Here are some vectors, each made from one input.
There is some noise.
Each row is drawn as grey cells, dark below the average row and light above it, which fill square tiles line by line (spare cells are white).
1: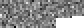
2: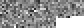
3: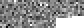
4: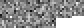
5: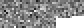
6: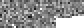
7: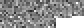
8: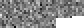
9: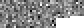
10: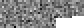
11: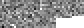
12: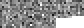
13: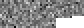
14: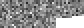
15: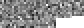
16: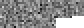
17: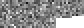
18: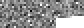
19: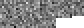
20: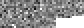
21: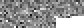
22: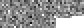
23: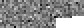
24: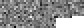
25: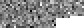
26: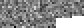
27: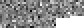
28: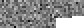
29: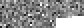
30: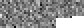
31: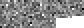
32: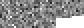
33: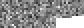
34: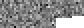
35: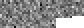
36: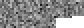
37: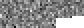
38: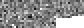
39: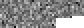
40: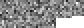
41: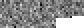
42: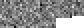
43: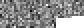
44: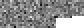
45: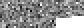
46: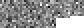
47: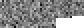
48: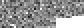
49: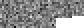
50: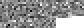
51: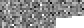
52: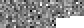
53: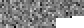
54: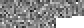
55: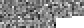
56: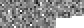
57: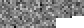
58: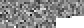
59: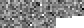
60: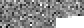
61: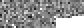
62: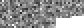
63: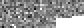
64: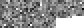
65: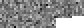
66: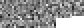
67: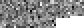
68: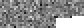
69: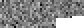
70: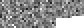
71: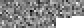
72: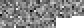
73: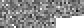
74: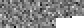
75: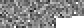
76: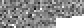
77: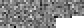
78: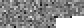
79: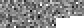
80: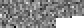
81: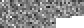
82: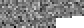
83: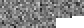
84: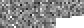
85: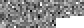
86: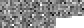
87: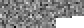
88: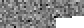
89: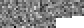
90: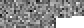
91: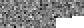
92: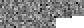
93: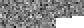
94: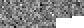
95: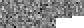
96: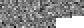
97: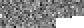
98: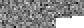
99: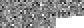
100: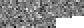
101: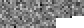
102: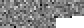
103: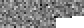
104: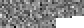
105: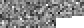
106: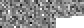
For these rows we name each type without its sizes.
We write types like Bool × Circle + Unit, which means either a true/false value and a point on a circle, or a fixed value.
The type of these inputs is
(Circle + Unit) × Line × Line.
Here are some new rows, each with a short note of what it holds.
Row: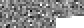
a point on a circle and a point on each of two lines
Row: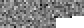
a point on each of two lines
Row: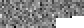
a point on each of two lines
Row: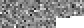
a point on a circle and a point on each of two lines
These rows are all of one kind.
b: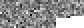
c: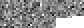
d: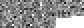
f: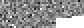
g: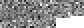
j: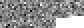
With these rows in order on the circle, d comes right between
c and f.
